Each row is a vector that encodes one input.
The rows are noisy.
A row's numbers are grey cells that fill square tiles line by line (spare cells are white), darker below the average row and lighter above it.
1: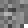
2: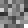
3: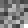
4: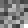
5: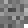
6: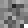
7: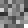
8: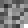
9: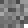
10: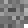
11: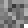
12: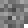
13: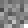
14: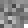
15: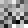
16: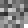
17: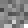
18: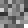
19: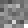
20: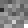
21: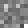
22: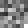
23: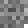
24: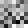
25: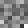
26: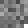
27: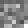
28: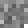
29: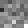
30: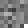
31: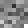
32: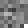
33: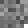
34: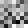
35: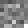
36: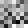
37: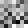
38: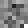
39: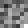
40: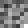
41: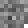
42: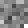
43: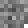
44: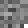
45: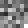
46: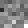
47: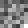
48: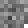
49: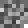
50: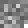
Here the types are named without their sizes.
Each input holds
a list of points on a circle.
